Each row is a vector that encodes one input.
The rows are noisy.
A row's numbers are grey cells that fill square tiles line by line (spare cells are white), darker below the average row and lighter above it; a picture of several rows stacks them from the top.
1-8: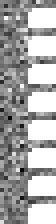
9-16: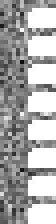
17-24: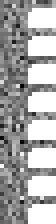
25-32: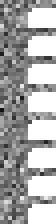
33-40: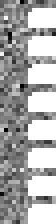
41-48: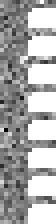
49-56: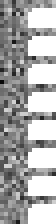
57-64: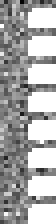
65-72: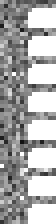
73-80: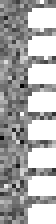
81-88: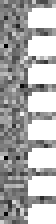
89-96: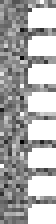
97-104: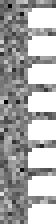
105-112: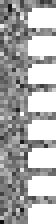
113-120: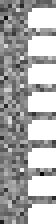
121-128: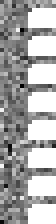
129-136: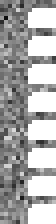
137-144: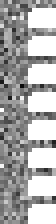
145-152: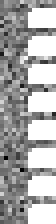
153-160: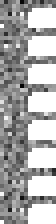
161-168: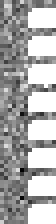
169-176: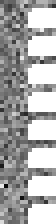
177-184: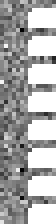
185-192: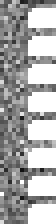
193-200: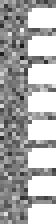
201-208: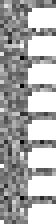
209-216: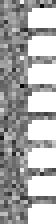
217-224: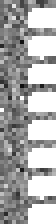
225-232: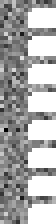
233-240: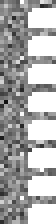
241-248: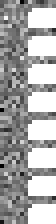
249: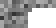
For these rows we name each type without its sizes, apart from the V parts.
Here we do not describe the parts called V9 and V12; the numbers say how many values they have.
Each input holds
a value of V9, together with either a label and a true/false value, or a value of V12.
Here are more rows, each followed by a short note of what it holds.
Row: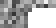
a value of V9 and a value of V12
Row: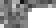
a label, a true/false value and a value of V9
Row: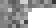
a value of V9 and a value of V12
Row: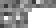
a value of V9 and a value of V12
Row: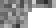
a label, a true/false value and a value of V9
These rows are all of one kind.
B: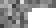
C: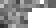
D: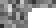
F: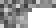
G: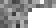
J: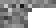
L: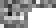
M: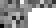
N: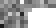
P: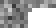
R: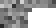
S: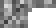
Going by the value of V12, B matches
D, P and S.
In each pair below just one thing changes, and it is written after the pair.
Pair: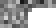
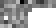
the label
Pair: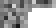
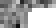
the true/false value
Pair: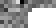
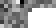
the label
